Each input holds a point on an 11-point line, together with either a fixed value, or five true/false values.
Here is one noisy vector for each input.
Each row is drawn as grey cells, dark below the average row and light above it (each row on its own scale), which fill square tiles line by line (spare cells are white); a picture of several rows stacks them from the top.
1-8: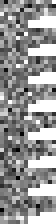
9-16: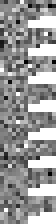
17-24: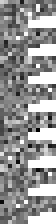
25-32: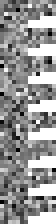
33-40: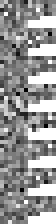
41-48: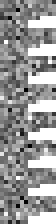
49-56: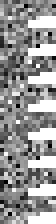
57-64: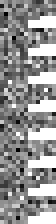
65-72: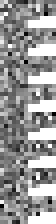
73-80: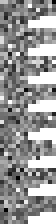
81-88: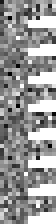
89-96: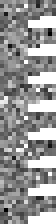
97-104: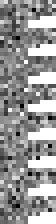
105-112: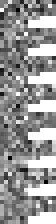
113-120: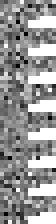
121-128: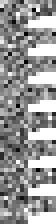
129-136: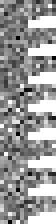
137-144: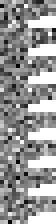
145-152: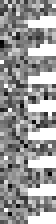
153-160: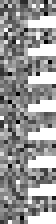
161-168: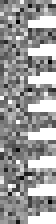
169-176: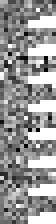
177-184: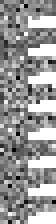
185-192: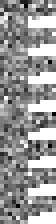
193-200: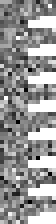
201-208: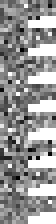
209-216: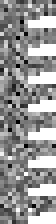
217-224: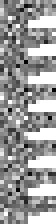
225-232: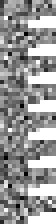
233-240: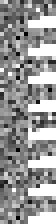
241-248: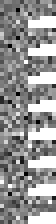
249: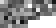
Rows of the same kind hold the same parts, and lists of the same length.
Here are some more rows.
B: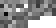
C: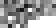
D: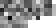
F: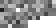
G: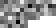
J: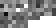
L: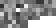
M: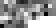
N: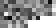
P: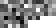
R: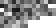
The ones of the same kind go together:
B, D, F, J, L, M, N, P, R
C, G

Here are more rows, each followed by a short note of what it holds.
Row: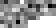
a point on an 11-point line
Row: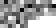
a point on an 11-point line
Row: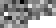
a point on an 11-point line and five true/false values
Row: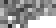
a point on an 11-point line
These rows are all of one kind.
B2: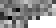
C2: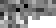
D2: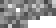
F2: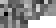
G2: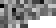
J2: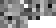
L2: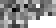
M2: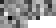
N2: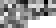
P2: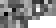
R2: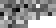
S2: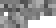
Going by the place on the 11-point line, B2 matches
F2, G2, L2 and P2.
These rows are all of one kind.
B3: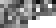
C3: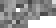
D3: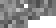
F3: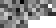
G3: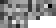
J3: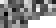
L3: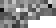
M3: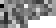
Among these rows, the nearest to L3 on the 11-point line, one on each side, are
C3 and G3.
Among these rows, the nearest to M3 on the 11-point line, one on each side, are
C3 and J3.
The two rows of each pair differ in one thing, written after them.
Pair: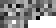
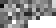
one of the five true/false values
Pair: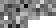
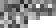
the place on the 11-point line
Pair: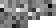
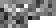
one of the five true/false values
